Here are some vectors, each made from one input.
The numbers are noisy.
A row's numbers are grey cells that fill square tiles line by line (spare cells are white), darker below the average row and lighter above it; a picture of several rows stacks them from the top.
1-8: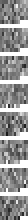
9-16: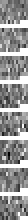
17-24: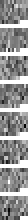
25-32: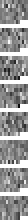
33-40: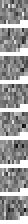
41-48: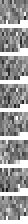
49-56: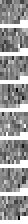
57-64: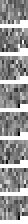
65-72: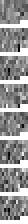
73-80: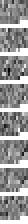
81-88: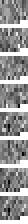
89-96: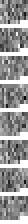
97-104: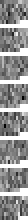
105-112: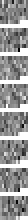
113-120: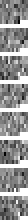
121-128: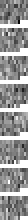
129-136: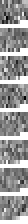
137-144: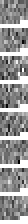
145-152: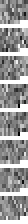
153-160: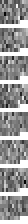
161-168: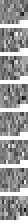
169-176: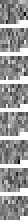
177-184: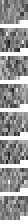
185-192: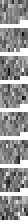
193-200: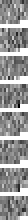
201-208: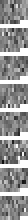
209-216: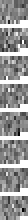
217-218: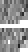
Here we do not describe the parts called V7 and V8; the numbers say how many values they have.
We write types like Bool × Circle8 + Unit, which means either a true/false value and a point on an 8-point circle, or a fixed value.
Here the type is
Label5 × (Line6 × (Tree9 + V8) + V7 × V7).
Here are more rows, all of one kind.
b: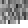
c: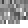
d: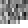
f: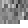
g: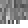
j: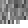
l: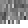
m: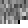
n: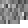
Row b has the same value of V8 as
c, l and m.
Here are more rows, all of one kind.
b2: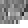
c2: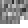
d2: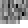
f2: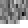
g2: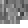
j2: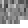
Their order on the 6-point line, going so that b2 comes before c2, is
b2, j2, f2, g2, c2, d2.
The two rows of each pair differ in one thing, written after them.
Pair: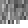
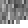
the place on the 6-point line
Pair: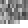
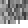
the place on the 6-point line
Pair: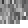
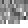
the value of V8
